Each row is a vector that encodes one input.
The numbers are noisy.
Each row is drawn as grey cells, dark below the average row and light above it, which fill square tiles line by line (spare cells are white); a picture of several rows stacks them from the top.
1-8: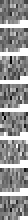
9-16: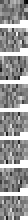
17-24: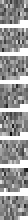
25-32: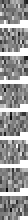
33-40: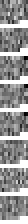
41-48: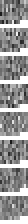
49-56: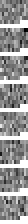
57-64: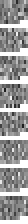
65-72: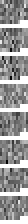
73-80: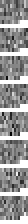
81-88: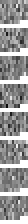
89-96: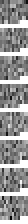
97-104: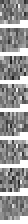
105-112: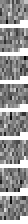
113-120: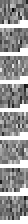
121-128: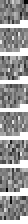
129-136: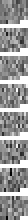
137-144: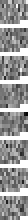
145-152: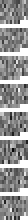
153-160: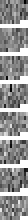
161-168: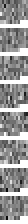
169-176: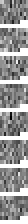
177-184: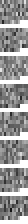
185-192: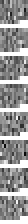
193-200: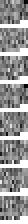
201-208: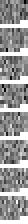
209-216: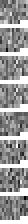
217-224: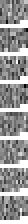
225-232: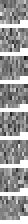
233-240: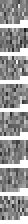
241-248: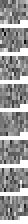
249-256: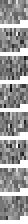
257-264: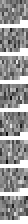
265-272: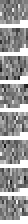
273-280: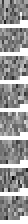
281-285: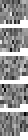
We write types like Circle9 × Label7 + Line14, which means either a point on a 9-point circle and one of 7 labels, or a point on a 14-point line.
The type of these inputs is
Tree9 × Tree9.
